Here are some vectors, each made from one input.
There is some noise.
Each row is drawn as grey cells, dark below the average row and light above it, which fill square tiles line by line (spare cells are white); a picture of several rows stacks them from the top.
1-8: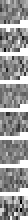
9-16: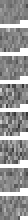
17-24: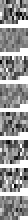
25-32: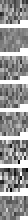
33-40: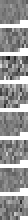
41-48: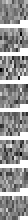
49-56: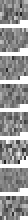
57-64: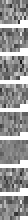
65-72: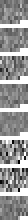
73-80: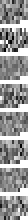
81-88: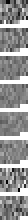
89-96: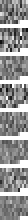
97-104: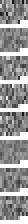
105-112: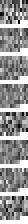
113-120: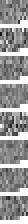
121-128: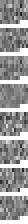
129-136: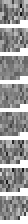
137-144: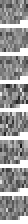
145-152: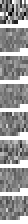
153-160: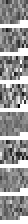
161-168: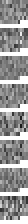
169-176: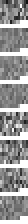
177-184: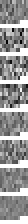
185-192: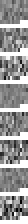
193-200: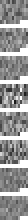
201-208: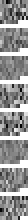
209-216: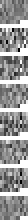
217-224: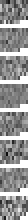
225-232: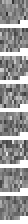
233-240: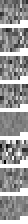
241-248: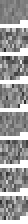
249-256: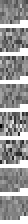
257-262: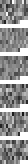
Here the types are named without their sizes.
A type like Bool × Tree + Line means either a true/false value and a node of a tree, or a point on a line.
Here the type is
(Circle + Line × (Tree + Unit)) × Line.
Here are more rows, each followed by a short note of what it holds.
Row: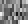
a point on a circle and a point on a line
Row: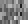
a point on each of two lines and a node of a tree
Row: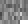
a point on each of two lines
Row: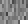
a point on a circle and a point on a line
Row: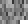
a point on each of two lines and a node of a tree
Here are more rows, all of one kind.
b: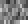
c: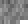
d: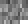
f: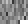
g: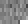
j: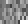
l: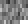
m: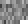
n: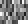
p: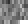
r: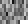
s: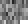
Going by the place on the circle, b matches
f, m and n.
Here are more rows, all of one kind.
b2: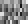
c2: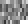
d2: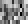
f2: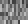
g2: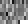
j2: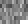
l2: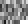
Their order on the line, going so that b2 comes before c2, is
d2, g2, l2, j2, f2, b2, c2.
